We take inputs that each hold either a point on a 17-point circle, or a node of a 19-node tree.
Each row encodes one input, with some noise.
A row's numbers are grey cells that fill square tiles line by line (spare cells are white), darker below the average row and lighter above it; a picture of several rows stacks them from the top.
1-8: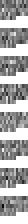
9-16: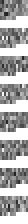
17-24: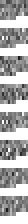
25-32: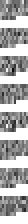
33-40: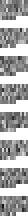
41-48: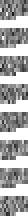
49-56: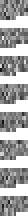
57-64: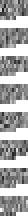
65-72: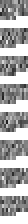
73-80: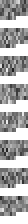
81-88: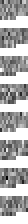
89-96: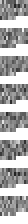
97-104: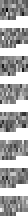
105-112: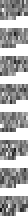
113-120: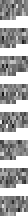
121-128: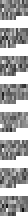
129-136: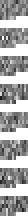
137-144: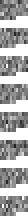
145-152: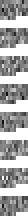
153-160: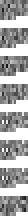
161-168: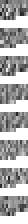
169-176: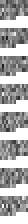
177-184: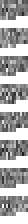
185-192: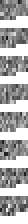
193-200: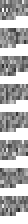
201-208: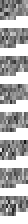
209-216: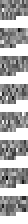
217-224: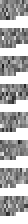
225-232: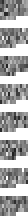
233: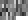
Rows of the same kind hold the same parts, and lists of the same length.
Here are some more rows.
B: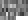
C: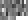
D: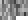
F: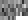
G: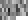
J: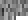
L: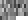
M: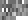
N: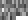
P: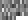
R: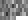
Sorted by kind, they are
B, F, J
C, D, G, L, M, N, P, R

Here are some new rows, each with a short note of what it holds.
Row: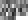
a node of a 19-node tree
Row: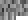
a node of a 19-node tree
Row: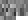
a node of a 19-node tree
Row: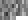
a point on a 17-point circle
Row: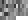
a point on a 17-point circle
